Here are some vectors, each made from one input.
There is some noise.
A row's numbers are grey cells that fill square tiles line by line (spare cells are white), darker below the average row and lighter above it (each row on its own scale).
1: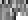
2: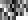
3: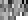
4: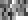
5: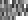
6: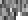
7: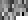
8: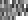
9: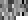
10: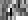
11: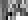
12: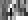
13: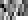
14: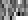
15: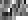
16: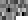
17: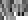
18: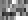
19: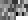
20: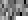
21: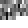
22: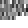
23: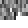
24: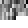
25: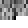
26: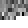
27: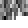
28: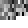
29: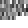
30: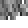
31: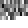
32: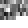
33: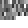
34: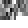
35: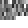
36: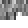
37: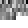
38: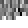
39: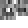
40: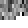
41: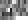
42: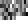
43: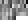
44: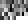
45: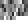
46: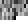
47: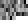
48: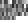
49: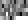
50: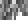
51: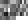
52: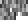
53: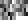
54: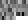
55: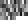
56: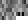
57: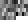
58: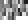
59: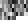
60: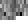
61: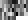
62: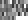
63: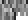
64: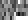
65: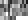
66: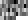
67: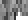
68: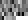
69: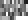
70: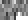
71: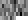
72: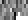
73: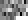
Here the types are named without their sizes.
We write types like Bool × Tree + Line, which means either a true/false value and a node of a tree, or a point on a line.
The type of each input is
List(Line).
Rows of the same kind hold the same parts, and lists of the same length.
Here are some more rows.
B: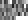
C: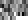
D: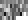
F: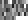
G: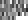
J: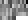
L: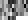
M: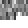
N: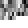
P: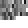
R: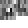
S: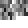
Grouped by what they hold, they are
B, F, G
C, D, N, P, R, S
J, L, M

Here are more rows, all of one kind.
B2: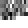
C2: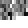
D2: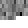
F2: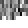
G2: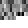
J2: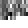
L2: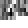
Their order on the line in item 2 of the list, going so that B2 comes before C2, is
G2, D2, B2, C2, L2, J2, F2.
